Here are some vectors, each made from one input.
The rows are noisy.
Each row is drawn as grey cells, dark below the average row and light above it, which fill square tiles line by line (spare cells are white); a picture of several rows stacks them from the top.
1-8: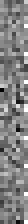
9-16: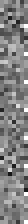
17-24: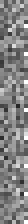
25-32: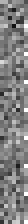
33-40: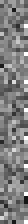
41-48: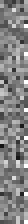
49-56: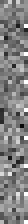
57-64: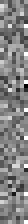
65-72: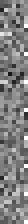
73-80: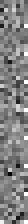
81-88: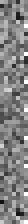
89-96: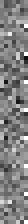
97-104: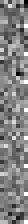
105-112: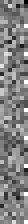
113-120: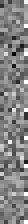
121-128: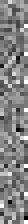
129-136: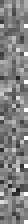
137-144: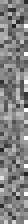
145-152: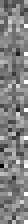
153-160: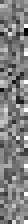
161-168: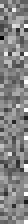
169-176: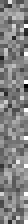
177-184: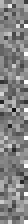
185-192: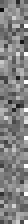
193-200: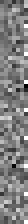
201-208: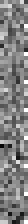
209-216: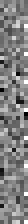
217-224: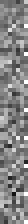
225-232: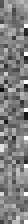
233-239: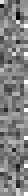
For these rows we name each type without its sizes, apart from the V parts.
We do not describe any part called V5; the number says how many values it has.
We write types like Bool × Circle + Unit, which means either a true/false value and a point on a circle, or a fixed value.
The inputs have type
(Label + Line) × (Line × (Tree + Unit) + V5).
